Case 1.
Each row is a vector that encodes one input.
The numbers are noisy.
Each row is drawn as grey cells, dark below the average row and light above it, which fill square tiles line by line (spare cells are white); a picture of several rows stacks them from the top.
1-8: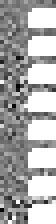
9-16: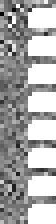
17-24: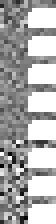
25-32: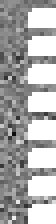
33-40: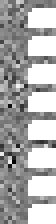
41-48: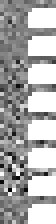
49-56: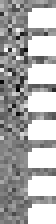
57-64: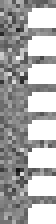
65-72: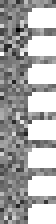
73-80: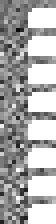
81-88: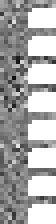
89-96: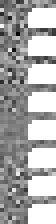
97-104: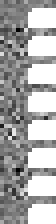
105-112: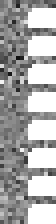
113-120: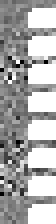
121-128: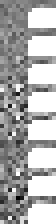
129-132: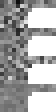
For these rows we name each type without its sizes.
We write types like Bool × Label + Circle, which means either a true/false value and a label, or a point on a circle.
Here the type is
Bool × Label + Unit.
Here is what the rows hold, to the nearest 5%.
About 5% of them hold a fixed value. The rest hold a label and a true/false value.
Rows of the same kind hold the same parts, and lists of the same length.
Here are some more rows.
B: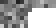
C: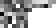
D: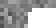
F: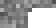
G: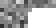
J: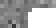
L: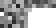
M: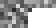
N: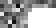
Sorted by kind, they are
B, C, D, F, G, J, L, N
M

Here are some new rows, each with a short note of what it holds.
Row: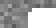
a label and a true/false value
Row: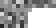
a label and a true/false value
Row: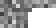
a label and a true/false value
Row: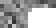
a label and a true/false value
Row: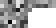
a label and a true/false value
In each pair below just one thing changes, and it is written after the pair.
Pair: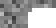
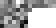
the label
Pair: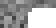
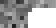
the true/false value
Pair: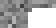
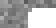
the label
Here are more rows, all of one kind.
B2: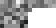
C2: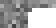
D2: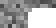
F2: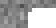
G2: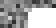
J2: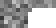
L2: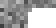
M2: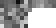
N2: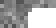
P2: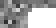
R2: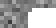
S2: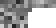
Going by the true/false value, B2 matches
D2, F2, J2 and M2.
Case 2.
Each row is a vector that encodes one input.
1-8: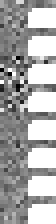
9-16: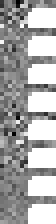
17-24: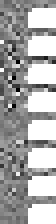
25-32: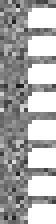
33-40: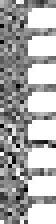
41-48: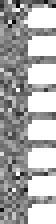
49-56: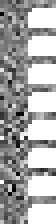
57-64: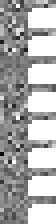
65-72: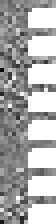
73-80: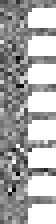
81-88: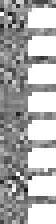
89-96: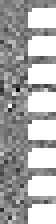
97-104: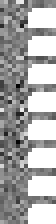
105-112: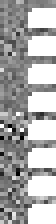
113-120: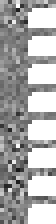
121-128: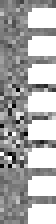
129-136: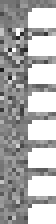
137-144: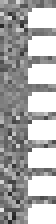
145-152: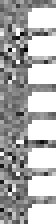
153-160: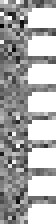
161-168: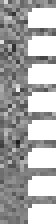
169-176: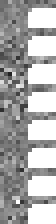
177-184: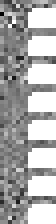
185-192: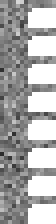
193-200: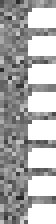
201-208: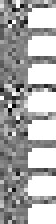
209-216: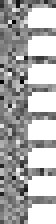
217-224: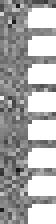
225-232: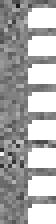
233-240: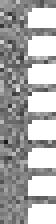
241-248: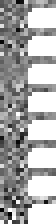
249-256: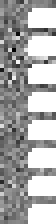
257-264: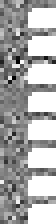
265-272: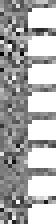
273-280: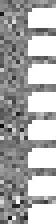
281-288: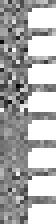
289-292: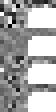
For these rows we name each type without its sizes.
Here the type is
Bool × Label + Unit.
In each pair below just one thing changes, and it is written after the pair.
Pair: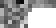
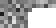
the true/false value
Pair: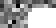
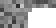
the label
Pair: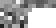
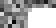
the true/false value
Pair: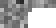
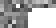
the label
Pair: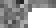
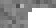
the true/false value
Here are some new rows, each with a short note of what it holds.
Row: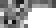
a label and a true/false value
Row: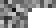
a fixed value
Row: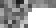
a label and a true/false value
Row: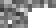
a fixed value
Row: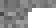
a label and a true/false value
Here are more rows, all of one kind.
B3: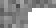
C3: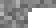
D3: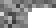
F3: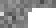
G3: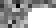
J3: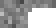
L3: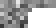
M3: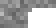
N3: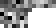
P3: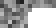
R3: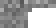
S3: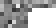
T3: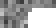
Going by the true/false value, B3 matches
G3 and N3.
